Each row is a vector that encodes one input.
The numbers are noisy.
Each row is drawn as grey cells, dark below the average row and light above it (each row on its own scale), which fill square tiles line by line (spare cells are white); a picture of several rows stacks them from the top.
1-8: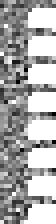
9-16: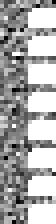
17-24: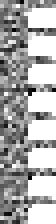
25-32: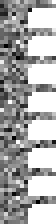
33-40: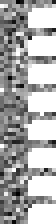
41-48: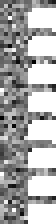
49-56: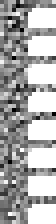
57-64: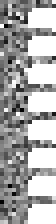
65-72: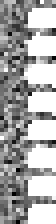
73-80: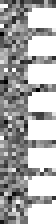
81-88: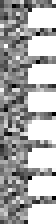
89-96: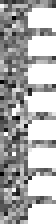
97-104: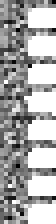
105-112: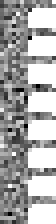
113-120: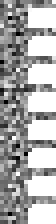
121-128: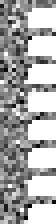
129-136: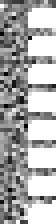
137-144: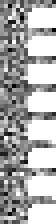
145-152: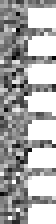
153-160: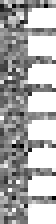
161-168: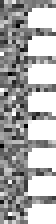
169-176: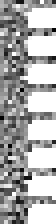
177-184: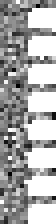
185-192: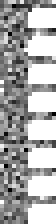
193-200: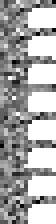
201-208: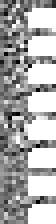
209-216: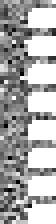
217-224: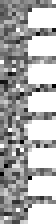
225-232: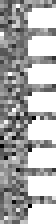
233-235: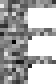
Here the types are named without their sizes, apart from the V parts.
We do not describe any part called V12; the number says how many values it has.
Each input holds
a true/false value, together with either a fixed value, or a label and a value of V12.
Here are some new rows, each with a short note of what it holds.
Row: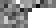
a true/false value
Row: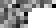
a label, a true/false value and a value of V12
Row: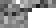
a true/false value
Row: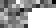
a true/false value
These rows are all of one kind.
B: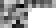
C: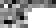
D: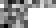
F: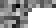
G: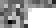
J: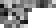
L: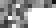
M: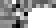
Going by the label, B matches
C and G.
